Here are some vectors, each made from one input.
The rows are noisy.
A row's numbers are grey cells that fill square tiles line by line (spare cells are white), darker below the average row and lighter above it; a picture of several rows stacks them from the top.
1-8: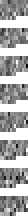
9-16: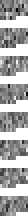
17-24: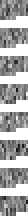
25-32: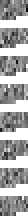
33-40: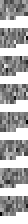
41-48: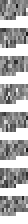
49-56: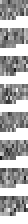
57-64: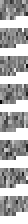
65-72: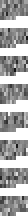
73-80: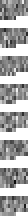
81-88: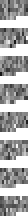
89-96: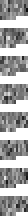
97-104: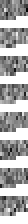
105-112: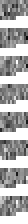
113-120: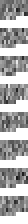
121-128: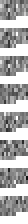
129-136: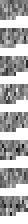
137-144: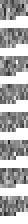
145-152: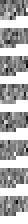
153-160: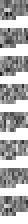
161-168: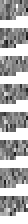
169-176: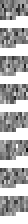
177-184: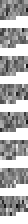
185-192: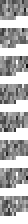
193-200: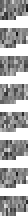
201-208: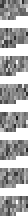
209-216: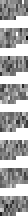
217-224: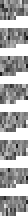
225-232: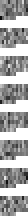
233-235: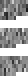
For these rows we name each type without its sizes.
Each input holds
a label, together with a list of points on a line.
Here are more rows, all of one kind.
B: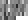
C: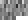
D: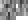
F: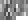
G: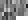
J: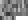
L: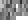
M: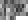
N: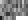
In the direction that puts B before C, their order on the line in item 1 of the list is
G, F, B, M, D, C, J, L, N.
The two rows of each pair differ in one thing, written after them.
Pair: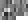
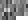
the place on the line in item 1 of the list
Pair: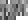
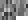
the label
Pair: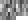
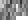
the place on the line in item 1 of the list
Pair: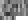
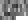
the place on the line in item 1 of the list
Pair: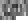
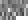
the label
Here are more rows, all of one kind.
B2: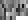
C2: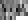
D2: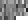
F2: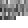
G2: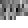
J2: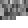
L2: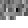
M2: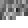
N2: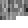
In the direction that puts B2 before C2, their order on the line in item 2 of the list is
J2, B2, D2, N2, F2, L2, M2, G2, C2.
